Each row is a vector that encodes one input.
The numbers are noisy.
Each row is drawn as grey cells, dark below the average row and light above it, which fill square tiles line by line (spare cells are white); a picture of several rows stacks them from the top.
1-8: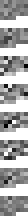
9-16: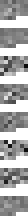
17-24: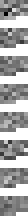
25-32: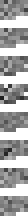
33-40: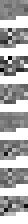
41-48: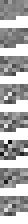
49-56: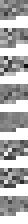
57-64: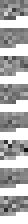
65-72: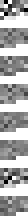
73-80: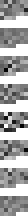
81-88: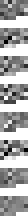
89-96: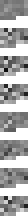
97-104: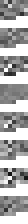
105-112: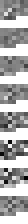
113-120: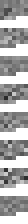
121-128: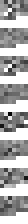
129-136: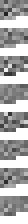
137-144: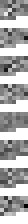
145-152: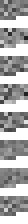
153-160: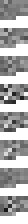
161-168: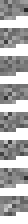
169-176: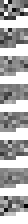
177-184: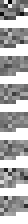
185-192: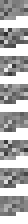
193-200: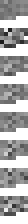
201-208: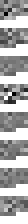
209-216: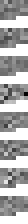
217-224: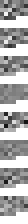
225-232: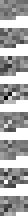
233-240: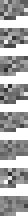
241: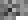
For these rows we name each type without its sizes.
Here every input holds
either a point on each of two lines, or a node of a tree.
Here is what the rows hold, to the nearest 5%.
About 60% of them hold a point on each of two lines. The rest hold a node of a tree.
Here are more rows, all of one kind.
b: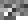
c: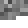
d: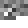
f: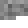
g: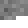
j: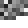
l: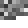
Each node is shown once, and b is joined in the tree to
d.
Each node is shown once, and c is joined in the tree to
g.
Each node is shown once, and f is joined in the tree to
l.
